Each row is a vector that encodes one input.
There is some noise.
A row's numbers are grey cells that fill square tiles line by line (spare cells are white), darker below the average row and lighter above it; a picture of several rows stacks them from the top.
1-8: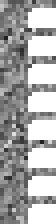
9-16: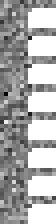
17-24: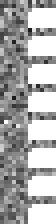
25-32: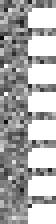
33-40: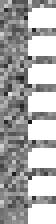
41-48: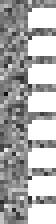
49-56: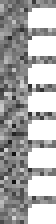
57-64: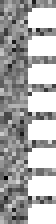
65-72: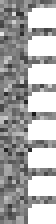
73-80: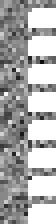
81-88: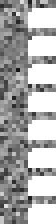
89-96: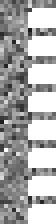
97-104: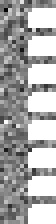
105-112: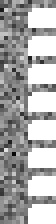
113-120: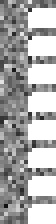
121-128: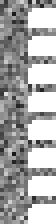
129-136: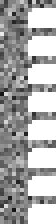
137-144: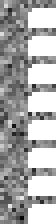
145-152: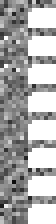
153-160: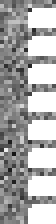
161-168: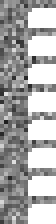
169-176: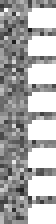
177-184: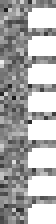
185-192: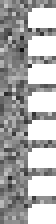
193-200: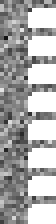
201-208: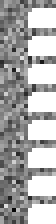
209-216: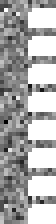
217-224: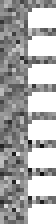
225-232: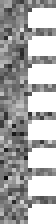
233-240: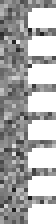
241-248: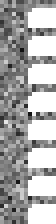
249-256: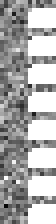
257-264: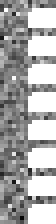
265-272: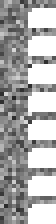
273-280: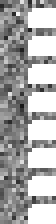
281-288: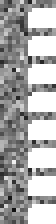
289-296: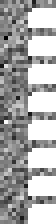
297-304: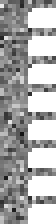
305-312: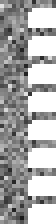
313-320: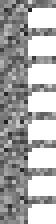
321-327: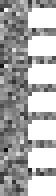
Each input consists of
either a point on a 9-point line, or a node of a 15-node tree.
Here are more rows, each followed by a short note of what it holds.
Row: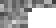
a node of a 15-node tree
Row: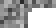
a node of a 15-node tree
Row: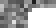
a node of a 15-node tree
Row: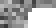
a node of a 15-node tree
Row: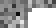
a node of a 15-node tree
